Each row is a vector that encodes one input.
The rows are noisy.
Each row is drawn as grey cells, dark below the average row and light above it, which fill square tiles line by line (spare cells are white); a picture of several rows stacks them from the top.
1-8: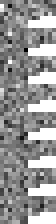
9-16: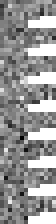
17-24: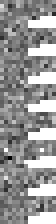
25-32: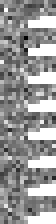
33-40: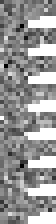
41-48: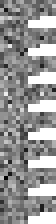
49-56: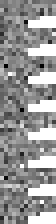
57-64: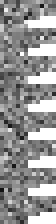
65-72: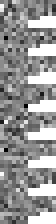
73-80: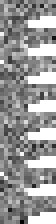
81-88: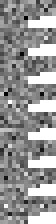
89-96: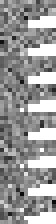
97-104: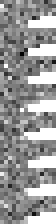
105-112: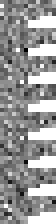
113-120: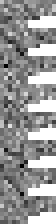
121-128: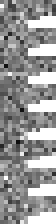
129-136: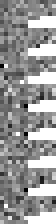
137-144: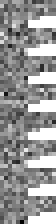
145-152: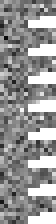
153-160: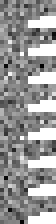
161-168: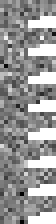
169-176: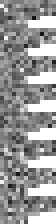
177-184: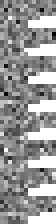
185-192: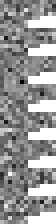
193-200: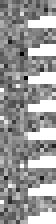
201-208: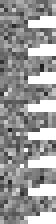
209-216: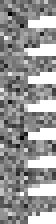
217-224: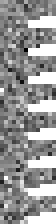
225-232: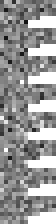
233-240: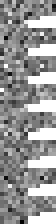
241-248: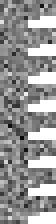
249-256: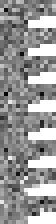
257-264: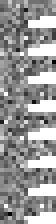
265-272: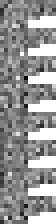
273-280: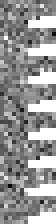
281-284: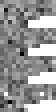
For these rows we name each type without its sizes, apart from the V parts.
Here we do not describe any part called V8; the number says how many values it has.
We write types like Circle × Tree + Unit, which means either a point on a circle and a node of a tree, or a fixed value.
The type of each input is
Bool × Bool × Bool × Bool × (Circle × Circle + V8).
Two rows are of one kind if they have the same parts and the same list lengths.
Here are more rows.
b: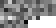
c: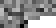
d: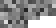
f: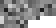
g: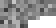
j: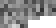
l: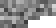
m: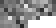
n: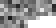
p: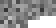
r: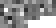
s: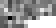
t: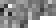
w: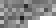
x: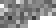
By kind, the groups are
b, c, d, f, g, j, l, m, p, t
n, r, s, w, x

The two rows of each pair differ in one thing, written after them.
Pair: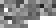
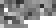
one of the four true/false values
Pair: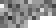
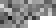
one of the four true/false values
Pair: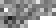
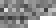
the place on one of the two circles
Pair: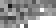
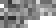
the place on one of the two circles
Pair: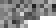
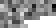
one of the four true/false values
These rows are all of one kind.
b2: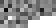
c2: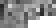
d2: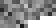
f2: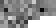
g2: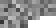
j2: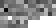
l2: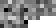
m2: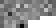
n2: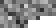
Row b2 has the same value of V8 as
f2 and g2.
